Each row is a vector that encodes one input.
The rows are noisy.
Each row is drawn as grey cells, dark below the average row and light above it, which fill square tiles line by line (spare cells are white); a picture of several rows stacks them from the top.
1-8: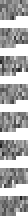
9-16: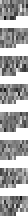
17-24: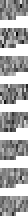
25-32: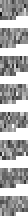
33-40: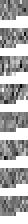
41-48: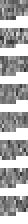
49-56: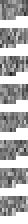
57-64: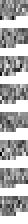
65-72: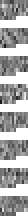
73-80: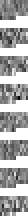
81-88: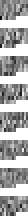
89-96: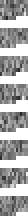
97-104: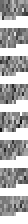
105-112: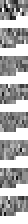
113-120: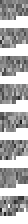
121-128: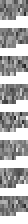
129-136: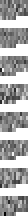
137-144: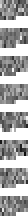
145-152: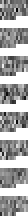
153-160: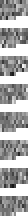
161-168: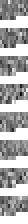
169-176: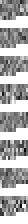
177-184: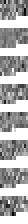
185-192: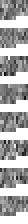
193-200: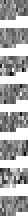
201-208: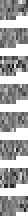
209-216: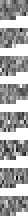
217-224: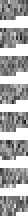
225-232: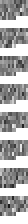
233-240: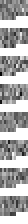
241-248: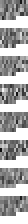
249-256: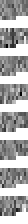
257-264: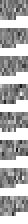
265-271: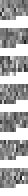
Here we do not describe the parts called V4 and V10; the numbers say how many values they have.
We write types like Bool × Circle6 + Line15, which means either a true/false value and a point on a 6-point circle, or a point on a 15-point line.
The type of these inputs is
Bool × V10 + (Line5 + V4) × Line9.
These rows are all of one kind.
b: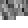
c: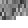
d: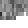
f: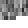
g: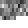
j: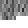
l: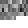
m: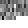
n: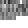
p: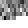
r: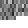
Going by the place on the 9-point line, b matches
f and l.
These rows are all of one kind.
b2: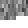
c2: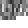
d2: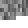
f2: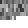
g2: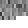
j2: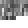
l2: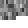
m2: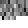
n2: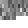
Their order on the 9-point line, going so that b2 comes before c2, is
l2, b2, d2, j2, n2, g2, f2, c2, m2.
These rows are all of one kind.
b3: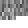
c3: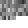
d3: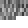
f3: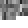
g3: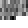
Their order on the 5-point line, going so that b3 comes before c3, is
d3, b3, g3, f3, c3.
